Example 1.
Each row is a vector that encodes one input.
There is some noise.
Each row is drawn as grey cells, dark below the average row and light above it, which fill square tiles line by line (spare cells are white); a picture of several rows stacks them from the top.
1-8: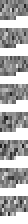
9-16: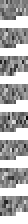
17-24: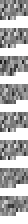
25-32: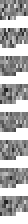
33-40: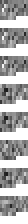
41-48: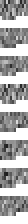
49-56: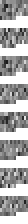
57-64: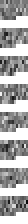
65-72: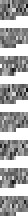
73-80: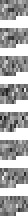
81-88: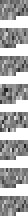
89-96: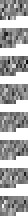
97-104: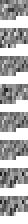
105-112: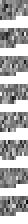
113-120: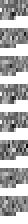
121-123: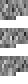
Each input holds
either one of 7 labels, or three true/false values.
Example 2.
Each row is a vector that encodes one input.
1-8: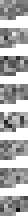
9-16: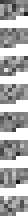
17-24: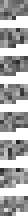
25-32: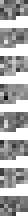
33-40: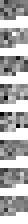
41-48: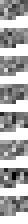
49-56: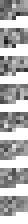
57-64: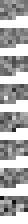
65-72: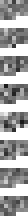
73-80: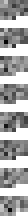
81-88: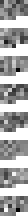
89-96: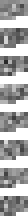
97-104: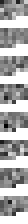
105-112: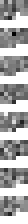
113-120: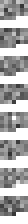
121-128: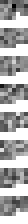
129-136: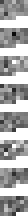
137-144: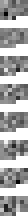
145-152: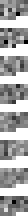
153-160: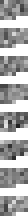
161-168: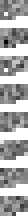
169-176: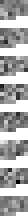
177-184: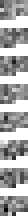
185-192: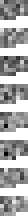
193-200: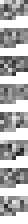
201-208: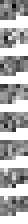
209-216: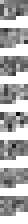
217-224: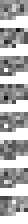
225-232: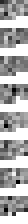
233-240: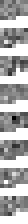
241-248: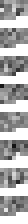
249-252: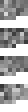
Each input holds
a node of a 10-node tree and three true/false values.
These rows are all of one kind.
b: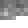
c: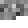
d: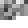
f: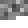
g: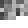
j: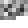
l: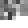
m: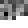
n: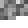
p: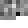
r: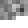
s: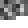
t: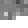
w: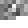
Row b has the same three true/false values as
c, r and t.
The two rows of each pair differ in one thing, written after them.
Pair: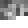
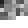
the node of the tree
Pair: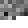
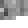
the node of the tree
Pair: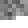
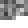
one of the three true/false values
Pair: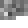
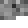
one of the three true/false values
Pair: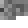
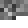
the node of the tree
